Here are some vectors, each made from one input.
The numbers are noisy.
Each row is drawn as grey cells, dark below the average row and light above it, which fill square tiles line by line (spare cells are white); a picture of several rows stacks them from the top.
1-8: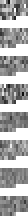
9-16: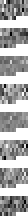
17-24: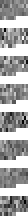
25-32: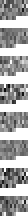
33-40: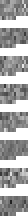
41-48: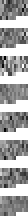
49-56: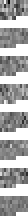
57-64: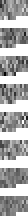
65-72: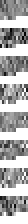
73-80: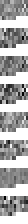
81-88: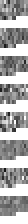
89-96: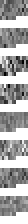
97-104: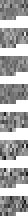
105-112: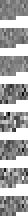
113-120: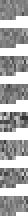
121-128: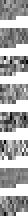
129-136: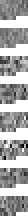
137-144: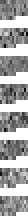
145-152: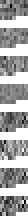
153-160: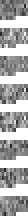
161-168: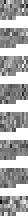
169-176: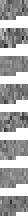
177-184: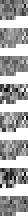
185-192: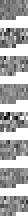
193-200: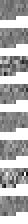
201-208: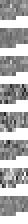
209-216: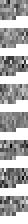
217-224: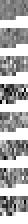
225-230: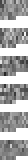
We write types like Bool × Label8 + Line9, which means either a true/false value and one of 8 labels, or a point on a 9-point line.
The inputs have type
Line4 × Line5 × (Line9 + Line12).
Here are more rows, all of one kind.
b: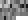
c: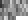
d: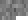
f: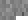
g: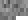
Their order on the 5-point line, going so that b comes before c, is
g, b, f, d, c.
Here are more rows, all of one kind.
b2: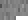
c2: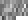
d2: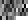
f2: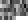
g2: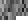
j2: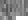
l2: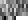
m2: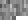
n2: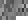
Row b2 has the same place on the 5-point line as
c2, d2 and l2.
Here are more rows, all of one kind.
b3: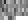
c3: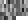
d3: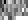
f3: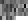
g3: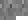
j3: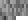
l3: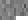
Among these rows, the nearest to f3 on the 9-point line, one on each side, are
b3 and j3.
